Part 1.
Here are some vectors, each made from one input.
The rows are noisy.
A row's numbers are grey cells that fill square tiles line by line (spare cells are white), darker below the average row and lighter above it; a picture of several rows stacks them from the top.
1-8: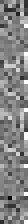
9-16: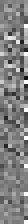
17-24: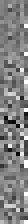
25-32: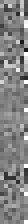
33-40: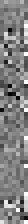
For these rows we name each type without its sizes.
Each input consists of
either a fixed value, or a node of a tree.
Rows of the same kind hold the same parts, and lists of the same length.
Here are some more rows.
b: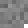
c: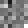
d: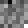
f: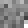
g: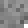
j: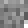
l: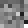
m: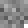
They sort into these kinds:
b, f, g, j, l, m
c, d

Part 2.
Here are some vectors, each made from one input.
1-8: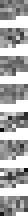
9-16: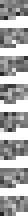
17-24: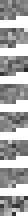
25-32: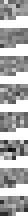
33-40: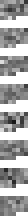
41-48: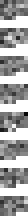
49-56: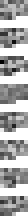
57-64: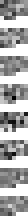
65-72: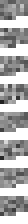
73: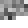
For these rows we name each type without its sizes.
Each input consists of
a node of a tree.
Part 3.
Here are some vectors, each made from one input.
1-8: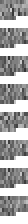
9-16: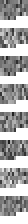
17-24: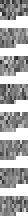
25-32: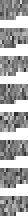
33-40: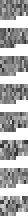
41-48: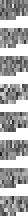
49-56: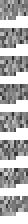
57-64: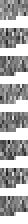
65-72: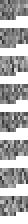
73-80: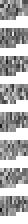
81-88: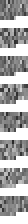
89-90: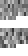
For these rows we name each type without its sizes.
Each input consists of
a node of a tree.
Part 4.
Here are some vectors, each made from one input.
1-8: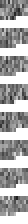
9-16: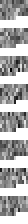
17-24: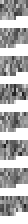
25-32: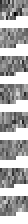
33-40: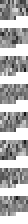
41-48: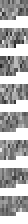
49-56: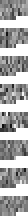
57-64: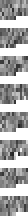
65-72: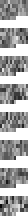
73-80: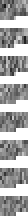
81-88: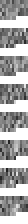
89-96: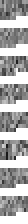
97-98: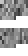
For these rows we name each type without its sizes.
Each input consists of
a node of a tree.
